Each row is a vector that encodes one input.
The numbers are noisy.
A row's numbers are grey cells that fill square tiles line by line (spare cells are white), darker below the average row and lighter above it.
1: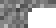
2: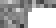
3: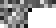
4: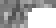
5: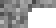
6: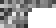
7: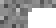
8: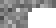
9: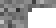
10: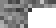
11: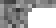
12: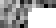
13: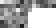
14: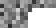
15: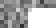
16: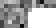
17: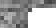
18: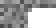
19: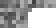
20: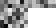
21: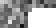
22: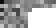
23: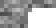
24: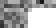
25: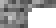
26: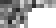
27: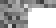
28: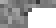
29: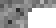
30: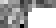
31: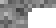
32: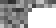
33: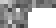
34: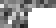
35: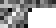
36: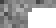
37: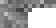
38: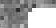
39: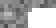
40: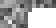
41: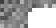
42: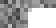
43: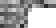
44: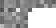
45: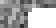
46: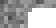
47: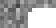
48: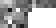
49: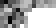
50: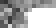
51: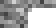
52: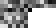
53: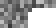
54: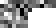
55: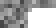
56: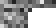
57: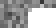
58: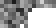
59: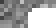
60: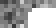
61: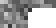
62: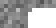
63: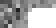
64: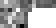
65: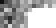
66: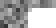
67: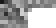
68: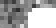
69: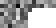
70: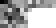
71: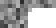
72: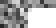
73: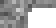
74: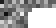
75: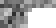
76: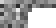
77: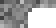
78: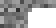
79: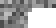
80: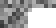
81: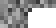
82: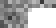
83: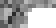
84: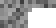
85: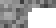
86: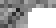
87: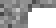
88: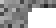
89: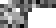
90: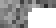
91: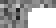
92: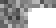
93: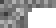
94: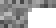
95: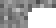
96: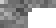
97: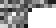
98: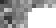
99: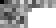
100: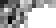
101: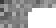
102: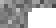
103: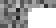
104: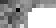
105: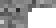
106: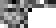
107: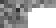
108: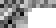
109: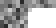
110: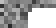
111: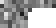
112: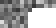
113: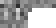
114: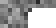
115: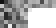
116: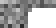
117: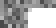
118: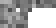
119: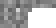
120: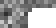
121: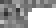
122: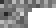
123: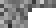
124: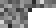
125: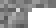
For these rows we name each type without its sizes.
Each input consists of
a point on a circle and a true/false value, together with a list of points on a line.
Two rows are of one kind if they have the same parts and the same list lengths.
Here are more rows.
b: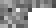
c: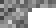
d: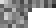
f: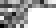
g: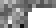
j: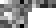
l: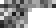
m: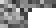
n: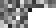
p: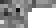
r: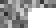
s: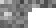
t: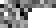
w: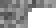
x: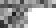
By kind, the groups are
b, c, d, j, s, t, x
f, g, n, p, w
l, m, r

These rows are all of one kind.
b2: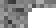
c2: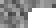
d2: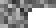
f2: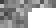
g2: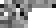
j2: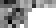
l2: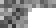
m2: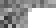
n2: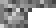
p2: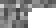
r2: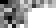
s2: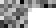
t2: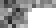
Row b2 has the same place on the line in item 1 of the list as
m2, n2 and s2.
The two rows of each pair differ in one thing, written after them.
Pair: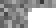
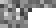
the place on the circle
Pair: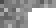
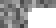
the true/false value
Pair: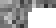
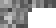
the place on the line in item 2 of the list
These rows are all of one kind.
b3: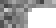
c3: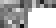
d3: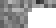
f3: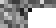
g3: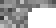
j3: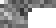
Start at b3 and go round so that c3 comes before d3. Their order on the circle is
b3, c3, g3, d3, f3, j3.
